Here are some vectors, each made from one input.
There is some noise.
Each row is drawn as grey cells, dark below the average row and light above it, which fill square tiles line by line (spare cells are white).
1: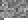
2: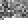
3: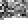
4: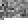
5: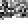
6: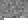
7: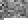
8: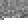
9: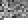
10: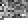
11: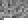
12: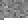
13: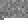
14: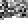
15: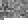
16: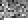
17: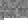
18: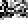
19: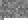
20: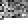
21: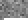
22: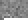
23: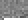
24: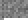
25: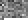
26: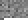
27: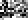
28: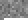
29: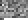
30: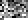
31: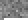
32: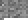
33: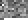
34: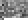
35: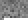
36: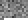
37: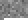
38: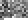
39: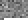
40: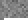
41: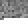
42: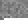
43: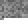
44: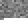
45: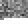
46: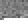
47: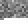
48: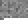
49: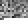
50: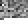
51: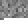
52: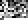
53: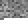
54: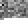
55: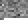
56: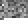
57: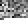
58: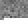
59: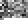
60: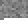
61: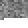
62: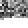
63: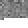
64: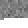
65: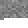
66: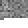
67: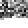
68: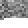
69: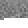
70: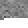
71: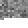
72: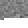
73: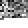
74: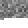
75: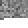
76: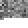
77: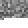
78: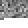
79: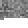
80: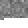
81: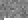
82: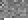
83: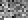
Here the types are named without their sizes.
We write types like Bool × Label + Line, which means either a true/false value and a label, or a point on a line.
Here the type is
Bool × Bool × Bool × Line.
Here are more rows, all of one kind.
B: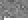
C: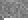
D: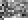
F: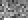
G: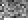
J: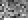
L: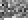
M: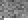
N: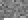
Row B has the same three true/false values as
G, J and M.
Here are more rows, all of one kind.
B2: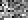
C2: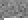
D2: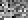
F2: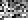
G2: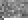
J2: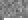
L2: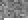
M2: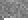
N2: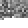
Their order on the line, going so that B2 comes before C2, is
J2, N2, G2, D2, L2, M2, B2, C2, F2.
